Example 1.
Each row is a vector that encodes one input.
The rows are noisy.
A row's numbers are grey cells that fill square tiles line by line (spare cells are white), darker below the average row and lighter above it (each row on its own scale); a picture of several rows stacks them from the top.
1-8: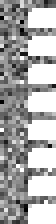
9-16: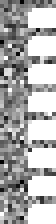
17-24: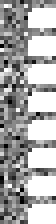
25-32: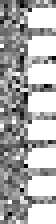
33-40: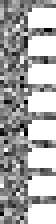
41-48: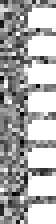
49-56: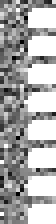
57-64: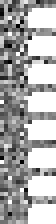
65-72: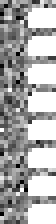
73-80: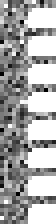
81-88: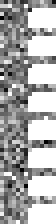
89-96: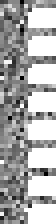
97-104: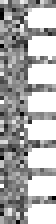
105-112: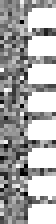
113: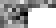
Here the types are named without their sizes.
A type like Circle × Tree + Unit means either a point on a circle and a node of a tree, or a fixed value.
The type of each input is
Label × (Label + Line).
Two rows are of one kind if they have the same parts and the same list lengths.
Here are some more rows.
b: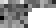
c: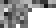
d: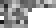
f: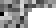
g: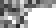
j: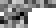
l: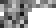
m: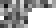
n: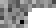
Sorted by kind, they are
b, d, f, g
c, j, l, m, n

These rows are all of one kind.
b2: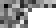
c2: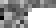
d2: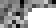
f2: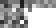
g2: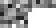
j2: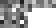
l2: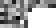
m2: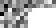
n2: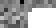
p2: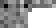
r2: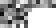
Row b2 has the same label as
c2, g2, l2 and r2.
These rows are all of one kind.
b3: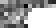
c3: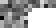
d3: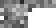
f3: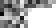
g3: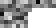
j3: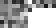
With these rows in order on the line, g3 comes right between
d3 and f3.
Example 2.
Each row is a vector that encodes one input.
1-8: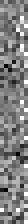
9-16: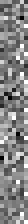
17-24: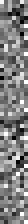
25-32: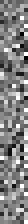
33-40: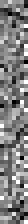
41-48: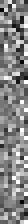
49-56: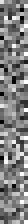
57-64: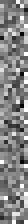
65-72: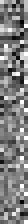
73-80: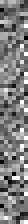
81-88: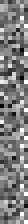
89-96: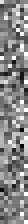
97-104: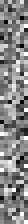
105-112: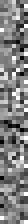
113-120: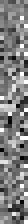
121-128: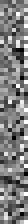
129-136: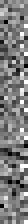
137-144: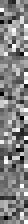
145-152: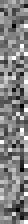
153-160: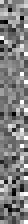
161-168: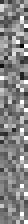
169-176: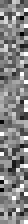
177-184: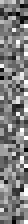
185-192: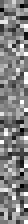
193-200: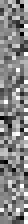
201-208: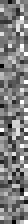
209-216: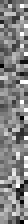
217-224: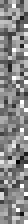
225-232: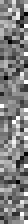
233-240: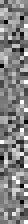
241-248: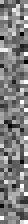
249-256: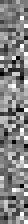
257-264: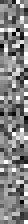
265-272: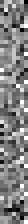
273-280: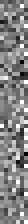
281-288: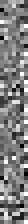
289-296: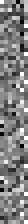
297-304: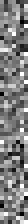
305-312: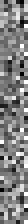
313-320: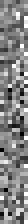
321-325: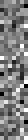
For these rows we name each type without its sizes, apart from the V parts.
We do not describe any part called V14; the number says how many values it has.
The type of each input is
Line × V14 + Tree.
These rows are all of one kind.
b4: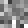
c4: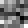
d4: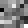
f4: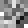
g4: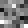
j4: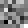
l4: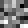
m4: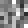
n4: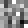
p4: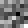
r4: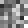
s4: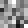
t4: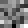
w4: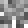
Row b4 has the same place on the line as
f4, n4, s4 and w4.
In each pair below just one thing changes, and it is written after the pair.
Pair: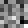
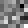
the value of V14
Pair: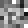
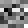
the value of V14
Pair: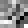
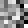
the place on the line
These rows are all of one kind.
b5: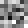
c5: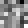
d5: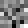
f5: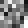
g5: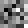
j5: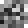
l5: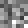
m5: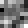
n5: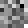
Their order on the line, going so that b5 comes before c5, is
b5, l5, c5, g5, j5, n5, d5, f5, m5.
